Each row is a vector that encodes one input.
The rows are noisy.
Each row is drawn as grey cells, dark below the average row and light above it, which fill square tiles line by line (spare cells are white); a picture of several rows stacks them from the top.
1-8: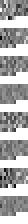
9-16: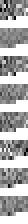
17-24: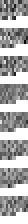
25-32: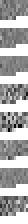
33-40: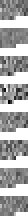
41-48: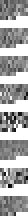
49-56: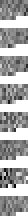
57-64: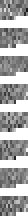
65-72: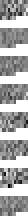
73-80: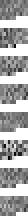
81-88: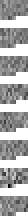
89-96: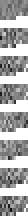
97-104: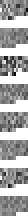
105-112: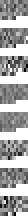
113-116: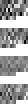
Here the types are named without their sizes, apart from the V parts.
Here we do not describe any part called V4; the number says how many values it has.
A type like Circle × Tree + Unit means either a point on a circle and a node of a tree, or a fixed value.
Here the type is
Bool × Line × Line × (Line × Line + List(V4)).
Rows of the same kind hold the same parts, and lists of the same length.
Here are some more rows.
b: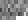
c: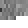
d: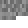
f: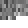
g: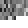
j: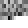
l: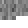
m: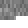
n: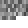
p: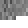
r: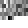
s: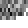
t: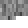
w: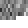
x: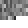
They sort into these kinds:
b, c, g, j, l, r, s, w
d, n, t
f, m
p, x

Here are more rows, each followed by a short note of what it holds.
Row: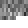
a point on each of four lines and a true/false value
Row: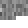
a point on each of two lines and a true/false value, together with a list of two items
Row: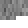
a point on each of two lines and a true/false value, together with the empty list
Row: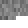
a point on each of four lines and a true/false value
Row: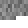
a point on each of two lines and a true/false value, together with a list of two items
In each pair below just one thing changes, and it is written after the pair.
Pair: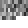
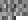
the true/false value
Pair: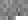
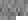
the true/false value
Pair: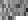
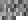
the value of V4 in item 1 of the list
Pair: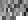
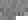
the true/false value
